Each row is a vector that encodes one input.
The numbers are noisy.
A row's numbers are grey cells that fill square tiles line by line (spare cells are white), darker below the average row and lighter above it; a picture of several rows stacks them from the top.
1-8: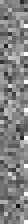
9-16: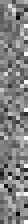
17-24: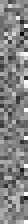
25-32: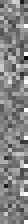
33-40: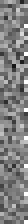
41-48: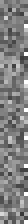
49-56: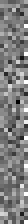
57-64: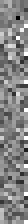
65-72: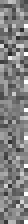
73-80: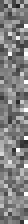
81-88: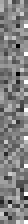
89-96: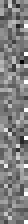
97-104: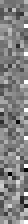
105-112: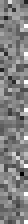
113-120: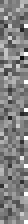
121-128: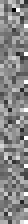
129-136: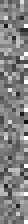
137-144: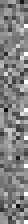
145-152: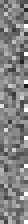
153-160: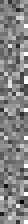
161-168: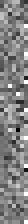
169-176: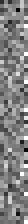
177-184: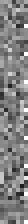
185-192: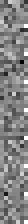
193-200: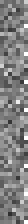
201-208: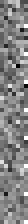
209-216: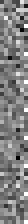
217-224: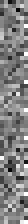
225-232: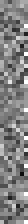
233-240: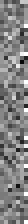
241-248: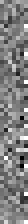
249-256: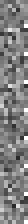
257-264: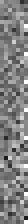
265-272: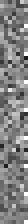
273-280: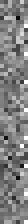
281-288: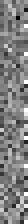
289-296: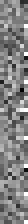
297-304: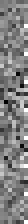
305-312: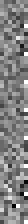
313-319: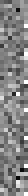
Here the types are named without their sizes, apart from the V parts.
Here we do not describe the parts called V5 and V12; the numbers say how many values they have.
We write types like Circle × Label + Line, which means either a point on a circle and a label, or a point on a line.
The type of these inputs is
(Bool × Bool × Bool × Tree + V5) × V12.
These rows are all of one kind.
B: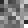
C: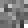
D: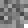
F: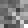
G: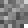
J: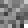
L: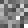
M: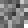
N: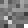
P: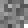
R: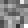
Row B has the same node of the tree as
F, G, J and N.
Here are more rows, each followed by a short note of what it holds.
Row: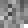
a value of V5 and a value of V12
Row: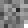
a node of a tree, three true/false values and a value of V12
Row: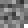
a value of V5 and a value of V12
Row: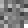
a node of a tree, three true/false values and a value of V12
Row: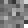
a node of a tree, three true/false values and a value of V12
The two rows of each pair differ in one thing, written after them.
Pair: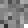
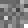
the value of V12
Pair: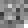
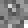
the node of the tree
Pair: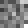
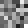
the node of the tree
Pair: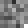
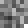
the node of the tree
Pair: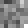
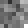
the value of V12
